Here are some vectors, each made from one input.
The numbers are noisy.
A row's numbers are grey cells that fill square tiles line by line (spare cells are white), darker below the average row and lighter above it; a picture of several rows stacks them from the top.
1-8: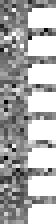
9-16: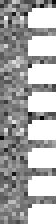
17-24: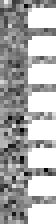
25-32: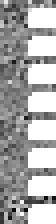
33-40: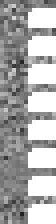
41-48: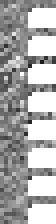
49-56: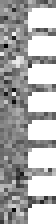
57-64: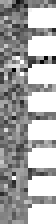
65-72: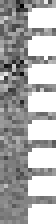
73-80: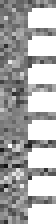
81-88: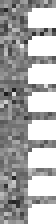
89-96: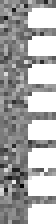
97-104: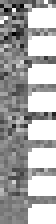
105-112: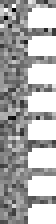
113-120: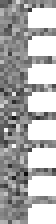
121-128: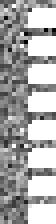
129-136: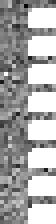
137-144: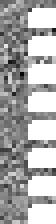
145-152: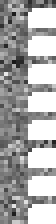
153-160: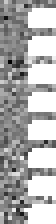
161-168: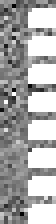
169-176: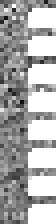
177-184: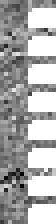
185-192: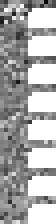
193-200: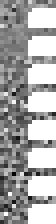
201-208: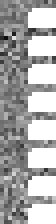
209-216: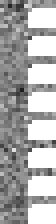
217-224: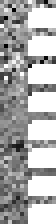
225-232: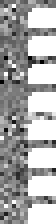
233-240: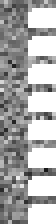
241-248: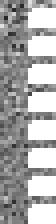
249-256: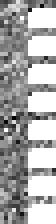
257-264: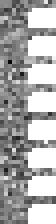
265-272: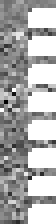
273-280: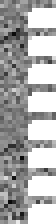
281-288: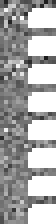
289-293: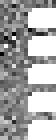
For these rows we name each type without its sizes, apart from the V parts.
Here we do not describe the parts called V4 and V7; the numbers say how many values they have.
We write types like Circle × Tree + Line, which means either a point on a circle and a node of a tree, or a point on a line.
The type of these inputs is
Bool × Label × Line × V4 × V7.
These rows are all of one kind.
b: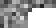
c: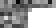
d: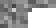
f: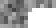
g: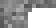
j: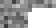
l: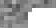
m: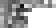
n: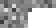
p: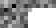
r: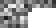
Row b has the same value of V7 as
g, j and l.
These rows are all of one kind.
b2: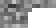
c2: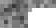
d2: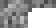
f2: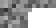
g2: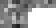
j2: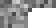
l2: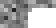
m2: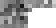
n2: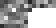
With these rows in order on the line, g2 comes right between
c2 and n2.
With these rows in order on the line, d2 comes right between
f2 and l2.
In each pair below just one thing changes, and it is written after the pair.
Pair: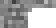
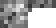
the place on the line
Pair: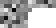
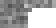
the true/false value
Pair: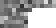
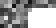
the label
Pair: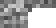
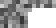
the label
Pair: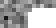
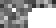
the value of V4
